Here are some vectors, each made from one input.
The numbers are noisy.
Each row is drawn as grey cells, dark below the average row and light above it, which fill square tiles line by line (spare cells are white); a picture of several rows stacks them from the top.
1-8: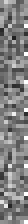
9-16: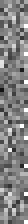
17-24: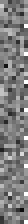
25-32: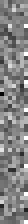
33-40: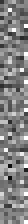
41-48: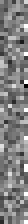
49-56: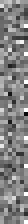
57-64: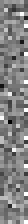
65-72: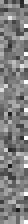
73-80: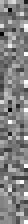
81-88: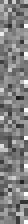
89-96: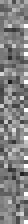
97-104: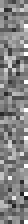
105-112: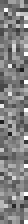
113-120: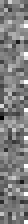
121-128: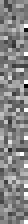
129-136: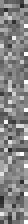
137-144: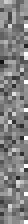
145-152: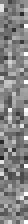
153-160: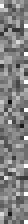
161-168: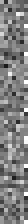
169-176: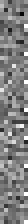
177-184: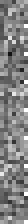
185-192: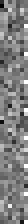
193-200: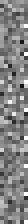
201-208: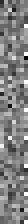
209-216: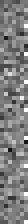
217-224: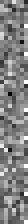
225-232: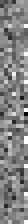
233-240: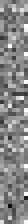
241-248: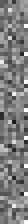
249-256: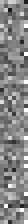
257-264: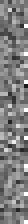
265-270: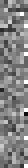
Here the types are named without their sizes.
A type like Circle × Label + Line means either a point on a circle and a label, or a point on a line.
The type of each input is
(Circle + Unit) × Label × Label.
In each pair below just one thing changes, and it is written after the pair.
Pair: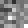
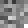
the place on the circle
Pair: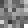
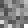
the place on the circle
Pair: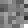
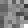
the place on the circle
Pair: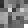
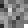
the place on the circle
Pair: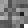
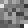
one of the two labels
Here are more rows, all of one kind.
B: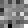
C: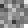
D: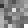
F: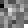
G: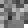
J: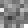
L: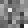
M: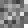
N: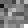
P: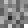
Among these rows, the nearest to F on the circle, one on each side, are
C and N.
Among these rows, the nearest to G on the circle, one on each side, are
J and L.
